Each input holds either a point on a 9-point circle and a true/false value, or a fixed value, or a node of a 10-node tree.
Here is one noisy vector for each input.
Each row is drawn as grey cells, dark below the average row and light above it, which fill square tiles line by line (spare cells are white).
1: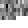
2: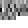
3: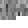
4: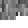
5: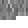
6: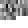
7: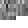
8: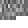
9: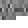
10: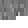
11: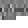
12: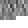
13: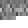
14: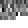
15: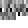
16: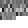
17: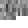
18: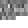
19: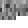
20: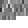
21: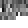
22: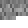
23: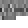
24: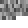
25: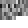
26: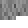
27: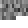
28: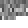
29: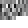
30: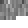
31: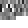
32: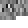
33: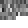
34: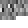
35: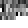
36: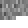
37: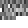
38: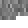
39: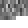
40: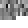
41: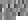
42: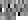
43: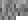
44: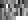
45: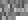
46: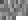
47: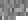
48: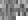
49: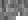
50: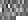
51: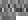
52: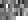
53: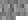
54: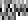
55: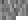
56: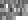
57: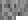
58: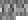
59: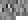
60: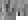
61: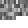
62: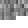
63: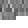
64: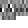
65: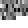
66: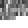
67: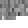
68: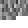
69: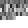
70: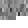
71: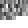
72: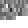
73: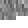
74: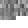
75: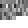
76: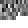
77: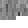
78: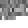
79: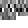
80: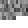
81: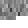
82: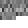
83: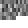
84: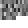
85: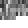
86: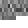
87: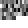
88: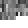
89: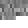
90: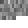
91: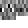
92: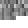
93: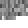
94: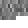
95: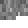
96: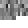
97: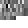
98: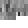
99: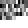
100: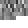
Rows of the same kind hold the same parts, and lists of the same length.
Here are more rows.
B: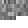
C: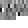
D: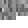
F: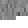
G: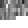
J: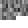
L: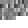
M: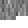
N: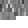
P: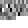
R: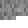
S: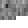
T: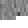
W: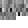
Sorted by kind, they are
B
C, D, F, L, P, R, S, T, W
G, J, M, N

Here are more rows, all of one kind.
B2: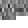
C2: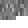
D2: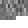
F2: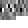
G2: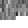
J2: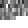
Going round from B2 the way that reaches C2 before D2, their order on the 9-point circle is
B2, C2, F2, G2, D2, J2.
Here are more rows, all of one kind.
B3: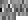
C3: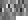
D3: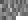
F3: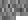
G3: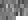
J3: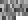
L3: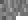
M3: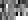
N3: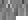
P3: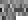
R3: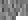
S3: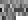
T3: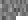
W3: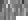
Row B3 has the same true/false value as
J3, N3, R3 and W3.
